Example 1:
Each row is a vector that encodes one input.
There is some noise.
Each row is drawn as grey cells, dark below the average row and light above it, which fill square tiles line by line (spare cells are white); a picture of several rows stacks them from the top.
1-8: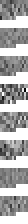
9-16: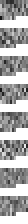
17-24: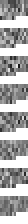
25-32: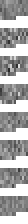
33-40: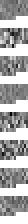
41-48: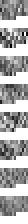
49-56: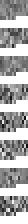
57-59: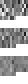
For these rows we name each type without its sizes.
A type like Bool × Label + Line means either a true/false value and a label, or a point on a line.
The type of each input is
Bool × Bool × Bool × Bool + Unit.
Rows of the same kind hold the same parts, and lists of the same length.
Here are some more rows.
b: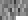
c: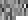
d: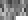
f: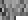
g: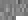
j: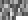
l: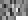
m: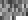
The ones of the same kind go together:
b, c, f, g, j, l, m
d

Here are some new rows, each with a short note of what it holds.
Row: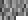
a fixed value
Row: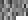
a fixed value
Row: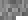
four true/false values
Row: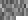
four true/false values
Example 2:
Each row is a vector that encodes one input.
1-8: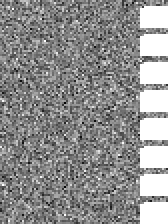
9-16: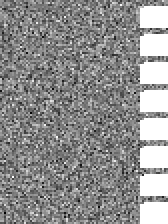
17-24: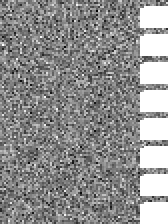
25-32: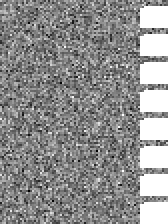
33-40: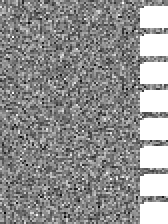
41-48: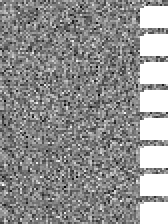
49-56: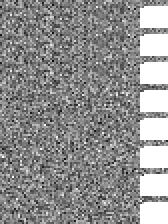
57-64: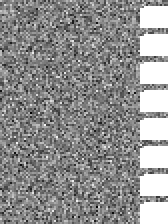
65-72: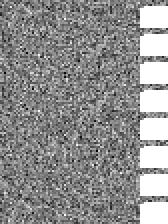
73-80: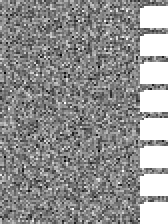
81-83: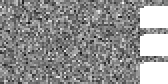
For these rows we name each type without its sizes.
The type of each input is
Circle.
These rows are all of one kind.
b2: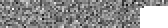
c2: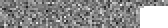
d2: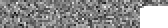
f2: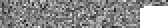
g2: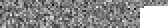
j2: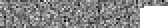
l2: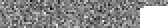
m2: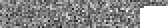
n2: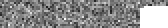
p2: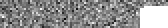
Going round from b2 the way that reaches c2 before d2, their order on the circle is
b2, f2, p2, c2, g2, n2, m2, d2, j2, l2.
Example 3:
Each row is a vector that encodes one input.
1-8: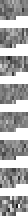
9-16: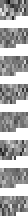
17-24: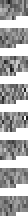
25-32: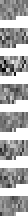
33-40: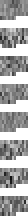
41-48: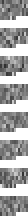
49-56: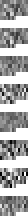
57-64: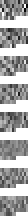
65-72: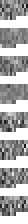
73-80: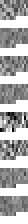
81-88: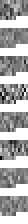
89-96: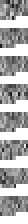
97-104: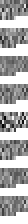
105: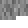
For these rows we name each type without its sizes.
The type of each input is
Bool × Bool × Bool × Bool.
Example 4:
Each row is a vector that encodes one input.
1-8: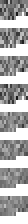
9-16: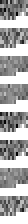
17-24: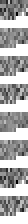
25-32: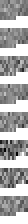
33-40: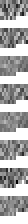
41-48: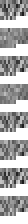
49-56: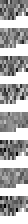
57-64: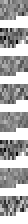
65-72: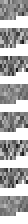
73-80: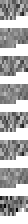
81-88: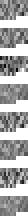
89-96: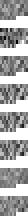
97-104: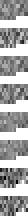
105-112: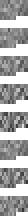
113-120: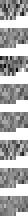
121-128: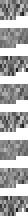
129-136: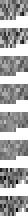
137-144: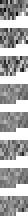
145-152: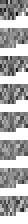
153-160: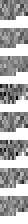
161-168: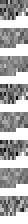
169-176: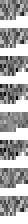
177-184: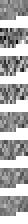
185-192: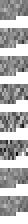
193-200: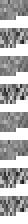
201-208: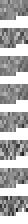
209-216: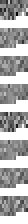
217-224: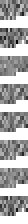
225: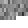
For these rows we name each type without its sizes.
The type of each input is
Line.
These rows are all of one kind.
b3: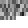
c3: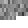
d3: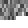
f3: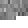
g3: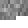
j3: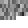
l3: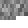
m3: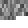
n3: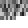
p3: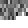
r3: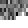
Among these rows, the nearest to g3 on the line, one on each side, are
f3 and l3.
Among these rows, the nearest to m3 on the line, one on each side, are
d3 and l3.
